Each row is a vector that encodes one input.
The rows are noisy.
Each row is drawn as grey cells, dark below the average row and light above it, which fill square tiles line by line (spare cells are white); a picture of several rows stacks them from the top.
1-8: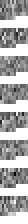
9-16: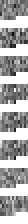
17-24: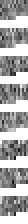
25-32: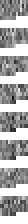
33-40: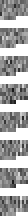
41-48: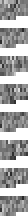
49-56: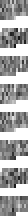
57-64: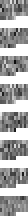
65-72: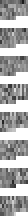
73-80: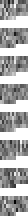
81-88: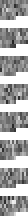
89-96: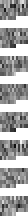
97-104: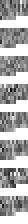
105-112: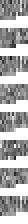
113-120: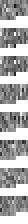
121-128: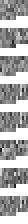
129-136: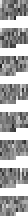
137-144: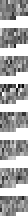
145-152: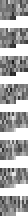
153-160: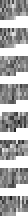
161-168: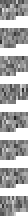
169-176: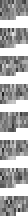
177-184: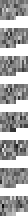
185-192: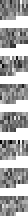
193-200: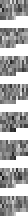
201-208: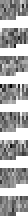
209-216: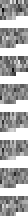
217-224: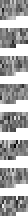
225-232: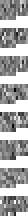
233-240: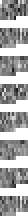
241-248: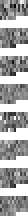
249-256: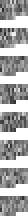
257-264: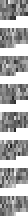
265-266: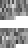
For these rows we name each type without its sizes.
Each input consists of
a node of a tree.
